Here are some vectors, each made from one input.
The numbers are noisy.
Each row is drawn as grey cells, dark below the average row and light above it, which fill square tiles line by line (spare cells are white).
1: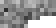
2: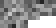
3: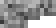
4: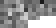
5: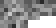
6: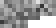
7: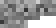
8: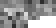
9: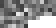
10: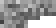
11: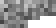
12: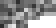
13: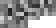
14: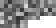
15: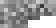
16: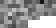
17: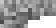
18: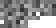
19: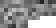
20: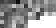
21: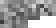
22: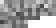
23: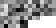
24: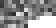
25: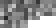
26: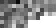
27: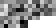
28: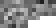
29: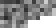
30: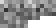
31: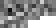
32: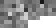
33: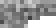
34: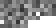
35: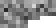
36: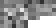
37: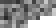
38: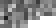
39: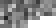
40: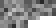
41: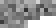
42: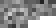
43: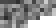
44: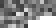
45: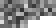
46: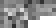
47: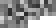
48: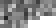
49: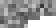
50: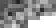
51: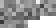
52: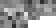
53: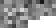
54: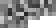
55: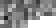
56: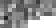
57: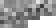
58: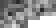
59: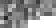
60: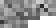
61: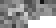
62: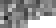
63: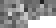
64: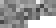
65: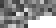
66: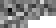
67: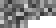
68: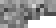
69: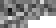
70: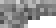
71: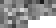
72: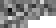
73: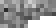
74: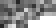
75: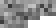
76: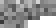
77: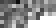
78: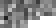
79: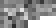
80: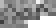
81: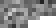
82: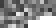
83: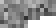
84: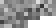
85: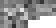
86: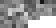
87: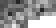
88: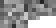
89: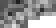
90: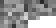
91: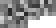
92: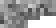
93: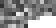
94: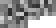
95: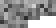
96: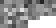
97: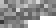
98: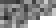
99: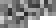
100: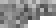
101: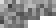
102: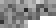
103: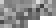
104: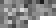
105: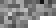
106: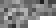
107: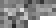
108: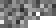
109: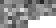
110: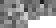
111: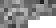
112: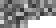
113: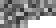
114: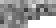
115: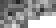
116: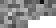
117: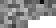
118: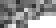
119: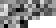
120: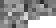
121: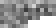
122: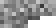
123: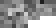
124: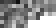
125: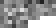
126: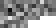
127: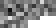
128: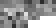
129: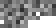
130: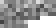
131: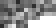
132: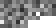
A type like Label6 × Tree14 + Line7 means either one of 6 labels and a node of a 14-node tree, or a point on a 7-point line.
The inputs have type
Circle10 + List2(Circle9).
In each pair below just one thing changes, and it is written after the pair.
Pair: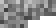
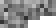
the place on the 9-point circle in item 2 of the list
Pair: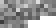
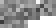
the place on the 9-point circle in item 2 of the list
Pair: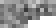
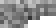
the place on the 9-point circle in item 2 of the list
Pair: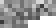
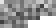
the place on the 9-point circle in item 2 of the list
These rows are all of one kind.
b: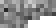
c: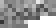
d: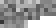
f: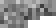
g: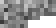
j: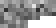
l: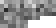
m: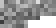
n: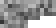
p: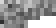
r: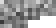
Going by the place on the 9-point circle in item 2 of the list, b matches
d, g, p and r.
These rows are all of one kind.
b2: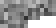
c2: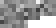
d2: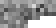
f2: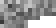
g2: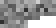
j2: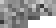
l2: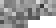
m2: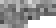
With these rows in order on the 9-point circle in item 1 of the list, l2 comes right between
c2 and j2.
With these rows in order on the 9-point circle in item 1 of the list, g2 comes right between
c2 and m2.
